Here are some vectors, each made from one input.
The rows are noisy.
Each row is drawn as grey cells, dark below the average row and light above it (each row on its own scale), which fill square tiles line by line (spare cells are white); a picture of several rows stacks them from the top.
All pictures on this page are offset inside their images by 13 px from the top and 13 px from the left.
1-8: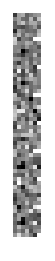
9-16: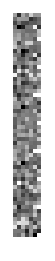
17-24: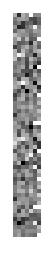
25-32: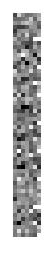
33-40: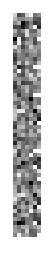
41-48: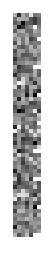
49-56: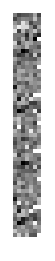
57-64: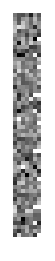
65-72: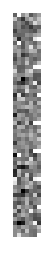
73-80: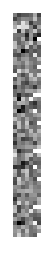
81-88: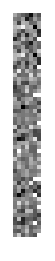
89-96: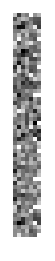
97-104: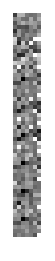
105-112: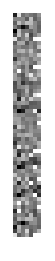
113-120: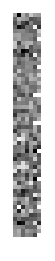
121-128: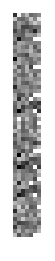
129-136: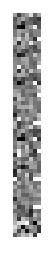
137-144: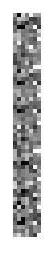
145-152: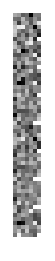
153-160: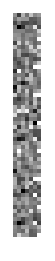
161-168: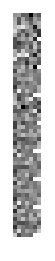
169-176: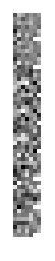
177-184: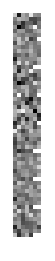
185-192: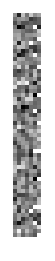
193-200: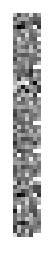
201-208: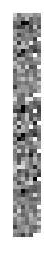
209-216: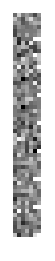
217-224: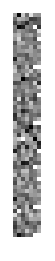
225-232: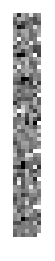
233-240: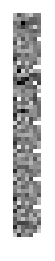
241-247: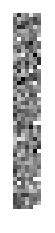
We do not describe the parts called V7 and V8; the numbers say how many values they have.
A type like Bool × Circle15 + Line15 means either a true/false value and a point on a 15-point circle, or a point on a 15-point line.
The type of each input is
Bool × (Line5 + V7) × V8 + Line3 × Line4.
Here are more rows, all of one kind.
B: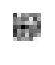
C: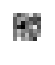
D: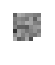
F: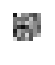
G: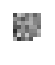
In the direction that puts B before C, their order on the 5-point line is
B, C, D, F, G.
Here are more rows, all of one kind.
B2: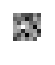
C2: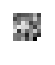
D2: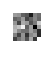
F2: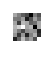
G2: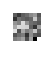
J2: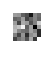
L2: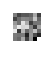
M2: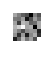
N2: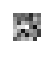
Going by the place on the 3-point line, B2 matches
G2 and N2.
